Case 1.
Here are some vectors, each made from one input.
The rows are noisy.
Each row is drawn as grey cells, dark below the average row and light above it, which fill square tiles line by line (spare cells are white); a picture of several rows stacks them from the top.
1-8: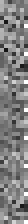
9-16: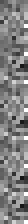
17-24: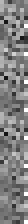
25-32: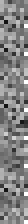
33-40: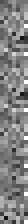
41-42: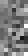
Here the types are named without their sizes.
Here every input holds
a point on a line.
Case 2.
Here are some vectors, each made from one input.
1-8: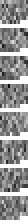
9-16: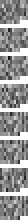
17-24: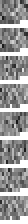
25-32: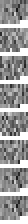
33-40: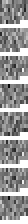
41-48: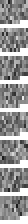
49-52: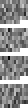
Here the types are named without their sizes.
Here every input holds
a label.
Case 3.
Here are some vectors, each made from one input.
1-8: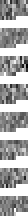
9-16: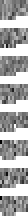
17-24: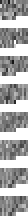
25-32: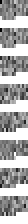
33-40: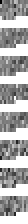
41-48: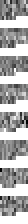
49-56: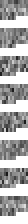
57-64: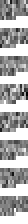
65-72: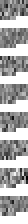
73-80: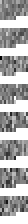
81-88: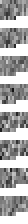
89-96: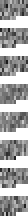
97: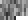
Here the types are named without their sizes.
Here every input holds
either a fixed value, or a node of a tree.
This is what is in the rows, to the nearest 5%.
About 5% of them hold a fixed value. The rest hold a node of a tree.
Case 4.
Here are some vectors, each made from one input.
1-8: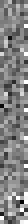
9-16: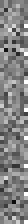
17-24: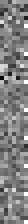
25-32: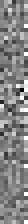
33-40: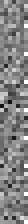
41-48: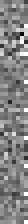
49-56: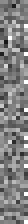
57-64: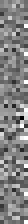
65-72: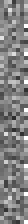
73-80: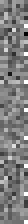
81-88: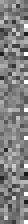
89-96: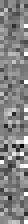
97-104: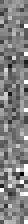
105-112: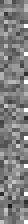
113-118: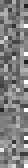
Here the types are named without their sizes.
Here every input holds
either a fixed value, or a point on each of two lines.
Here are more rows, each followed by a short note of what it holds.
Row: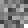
a point on each of two lines
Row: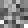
a point on each of two lines
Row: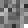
a point on each of two lines
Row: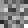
a point on each of two lines
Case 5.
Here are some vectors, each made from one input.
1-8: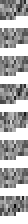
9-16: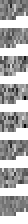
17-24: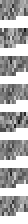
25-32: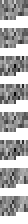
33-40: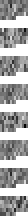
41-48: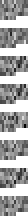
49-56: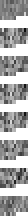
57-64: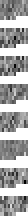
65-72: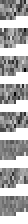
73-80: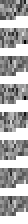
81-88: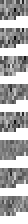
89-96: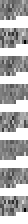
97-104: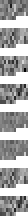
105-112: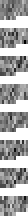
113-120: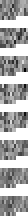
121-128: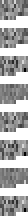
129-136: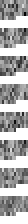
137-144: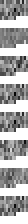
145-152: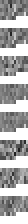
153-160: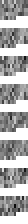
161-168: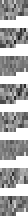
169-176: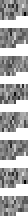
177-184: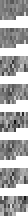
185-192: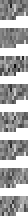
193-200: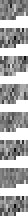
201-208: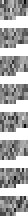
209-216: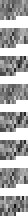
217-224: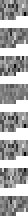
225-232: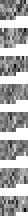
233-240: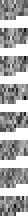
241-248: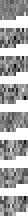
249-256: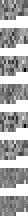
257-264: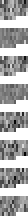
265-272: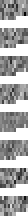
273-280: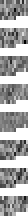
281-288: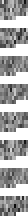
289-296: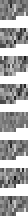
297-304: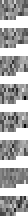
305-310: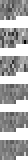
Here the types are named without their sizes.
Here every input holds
a node of a tree.
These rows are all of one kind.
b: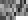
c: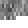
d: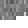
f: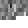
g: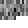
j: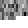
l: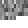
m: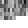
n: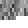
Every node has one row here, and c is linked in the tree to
d and n.
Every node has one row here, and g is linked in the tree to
d.
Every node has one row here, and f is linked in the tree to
b and d.
